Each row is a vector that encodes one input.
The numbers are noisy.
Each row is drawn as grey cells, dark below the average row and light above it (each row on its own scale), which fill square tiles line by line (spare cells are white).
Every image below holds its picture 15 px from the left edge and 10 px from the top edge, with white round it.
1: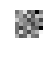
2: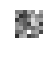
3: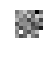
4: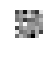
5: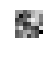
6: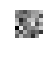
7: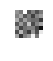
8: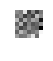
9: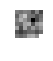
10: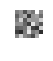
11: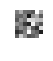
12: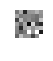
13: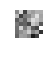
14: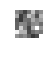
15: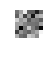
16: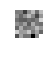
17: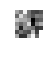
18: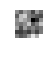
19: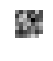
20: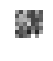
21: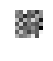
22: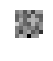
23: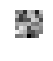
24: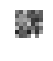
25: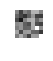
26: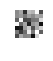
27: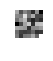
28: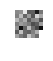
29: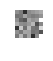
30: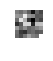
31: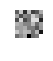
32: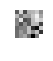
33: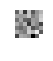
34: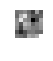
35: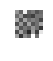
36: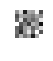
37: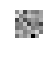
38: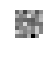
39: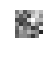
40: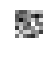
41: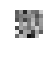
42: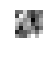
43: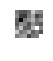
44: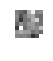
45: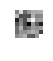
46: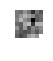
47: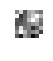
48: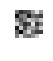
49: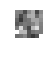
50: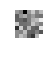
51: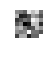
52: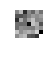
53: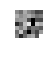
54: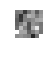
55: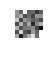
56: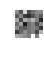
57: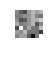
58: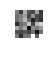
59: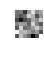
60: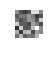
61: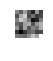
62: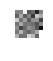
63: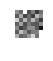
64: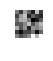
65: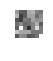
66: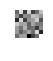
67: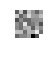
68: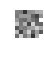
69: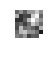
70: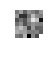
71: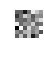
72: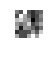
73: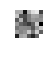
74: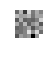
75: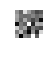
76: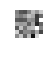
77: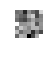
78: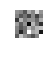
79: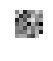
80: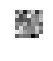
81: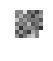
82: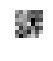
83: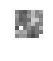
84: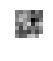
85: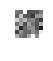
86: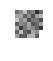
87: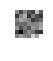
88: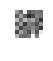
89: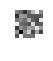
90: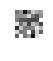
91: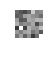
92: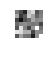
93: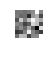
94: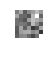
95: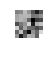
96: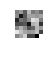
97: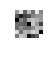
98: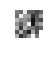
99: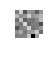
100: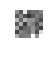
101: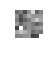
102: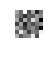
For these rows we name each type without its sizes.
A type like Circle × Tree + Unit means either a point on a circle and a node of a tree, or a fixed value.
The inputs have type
Bool × (Tree + Unit) + Line.
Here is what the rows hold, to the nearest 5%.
About 40% of them hold a point on a line. The rest hold a true/false value, together with either a fixed value, or a node of a tree.
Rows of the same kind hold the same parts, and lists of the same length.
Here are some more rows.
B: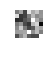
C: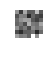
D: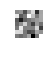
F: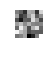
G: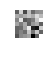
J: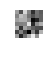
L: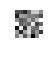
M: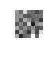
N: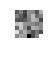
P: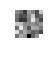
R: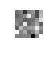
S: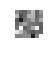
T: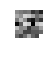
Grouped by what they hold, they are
B, D, G, L, R, S
C, J, M, T
F, N, P

